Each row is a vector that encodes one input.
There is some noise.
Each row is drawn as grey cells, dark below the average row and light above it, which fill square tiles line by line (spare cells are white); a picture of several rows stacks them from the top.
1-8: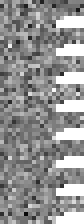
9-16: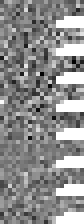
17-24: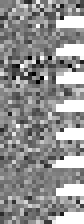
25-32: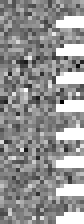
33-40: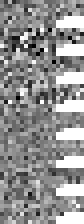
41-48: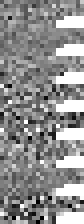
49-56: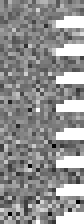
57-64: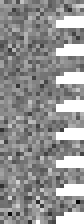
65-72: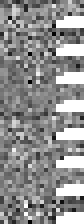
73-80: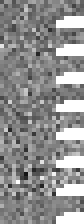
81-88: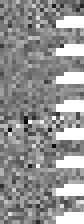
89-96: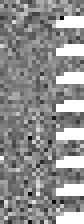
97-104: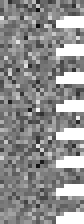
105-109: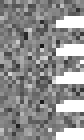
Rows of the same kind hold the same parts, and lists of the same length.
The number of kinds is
4.
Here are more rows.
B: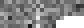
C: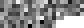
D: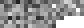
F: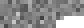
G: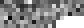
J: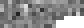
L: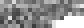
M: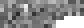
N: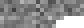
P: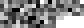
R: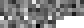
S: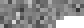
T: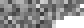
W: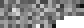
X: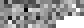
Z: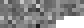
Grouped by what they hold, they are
B, C, W
D, G, J, L, M, X
F, N, R, S, T, Z
P

